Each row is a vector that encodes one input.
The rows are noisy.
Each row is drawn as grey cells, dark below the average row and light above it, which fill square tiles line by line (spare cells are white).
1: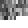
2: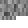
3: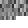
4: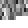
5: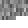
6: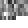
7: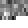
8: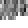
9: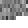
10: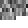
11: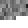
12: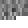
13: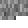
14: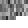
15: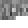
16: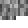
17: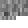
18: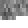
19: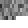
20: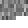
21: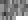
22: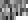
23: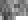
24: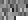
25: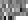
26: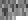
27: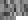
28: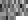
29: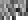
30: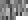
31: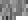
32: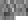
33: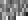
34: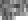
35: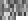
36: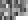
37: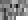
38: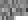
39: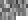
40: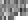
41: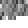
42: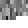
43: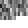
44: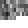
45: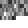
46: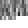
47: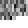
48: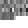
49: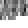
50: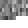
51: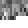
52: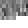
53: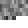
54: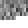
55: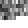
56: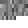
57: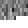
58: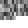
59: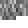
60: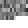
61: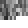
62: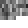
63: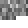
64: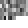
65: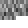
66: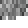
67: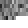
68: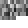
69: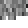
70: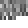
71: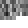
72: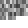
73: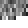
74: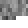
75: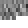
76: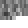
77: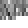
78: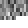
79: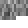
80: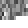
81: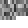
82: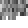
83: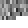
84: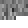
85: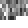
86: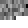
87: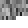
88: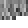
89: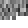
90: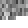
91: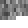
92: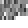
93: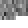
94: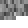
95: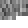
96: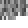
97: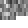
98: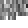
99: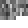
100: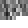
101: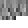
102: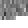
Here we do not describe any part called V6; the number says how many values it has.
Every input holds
a point on a 5-point line, together with either three true/false values, or a value of V6.
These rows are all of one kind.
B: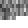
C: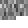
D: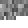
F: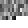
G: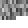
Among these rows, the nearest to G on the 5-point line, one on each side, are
B and F.
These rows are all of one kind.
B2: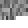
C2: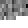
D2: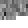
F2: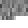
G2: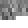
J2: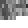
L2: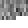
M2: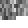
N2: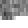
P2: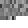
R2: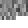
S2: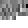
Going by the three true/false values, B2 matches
C2, F2, N2 and R2.
